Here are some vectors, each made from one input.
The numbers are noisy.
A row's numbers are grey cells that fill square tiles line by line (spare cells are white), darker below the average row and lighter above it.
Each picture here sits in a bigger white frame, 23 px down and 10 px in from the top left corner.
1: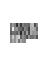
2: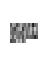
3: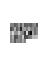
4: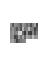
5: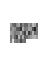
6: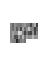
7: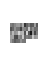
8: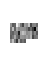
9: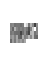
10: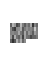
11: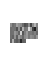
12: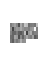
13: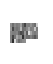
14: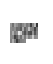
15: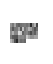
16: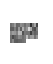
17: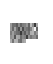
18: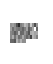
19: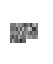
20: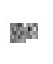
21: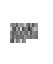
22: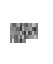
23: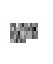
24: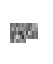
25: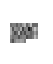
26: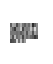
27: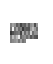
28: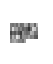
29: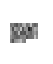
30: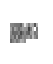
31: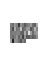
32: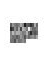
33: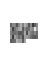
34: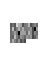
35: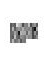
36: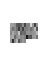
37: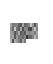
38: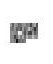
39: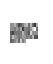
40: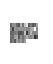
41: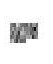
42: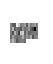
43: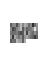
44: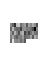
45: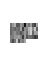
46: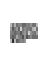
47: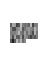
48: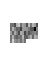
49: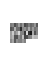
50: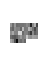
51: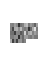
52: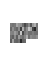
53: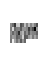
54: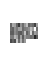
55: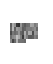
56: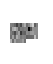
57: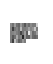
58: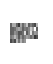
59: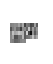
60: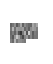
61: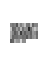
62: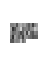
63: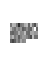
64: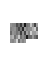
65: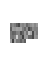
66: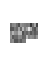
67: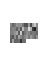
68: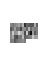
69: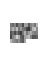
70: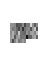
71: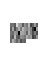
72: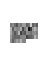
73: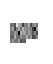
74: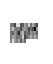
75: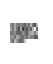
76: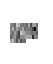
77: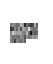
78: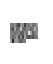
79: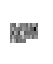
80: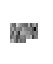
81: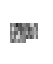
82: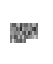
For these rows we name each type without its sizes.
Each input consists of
a point on a line, together with either a point on a circle and a label, or a point on a line.
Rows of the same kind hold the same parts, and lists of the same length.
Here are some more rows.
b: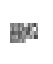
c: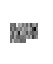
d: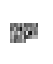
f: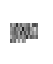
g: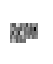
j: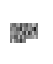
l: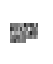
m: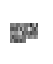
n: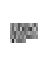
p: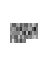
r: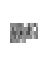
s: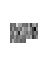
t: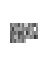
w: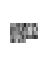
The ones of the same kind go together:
b, f, n, r, t, w
c, d, g, j, l, m, p, s

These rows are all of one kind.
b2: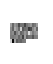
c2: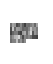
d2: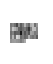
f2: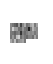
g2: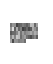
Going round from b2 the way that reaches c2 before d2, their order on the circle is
b2, g2, c2, d2, f2.
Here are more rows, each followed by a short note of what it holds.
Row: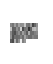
a point on a circle, a label and a point on a line
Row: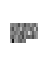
a point on a circle, a label and a point on a line
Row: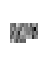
a point on each of two lines
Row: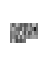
a point on each of two lines
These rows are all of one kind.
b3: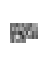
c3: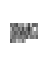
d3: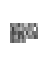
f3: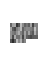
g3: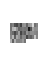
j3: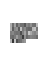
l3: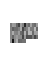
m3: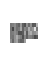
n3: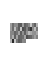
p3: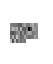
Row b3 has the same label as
g3 and p3.
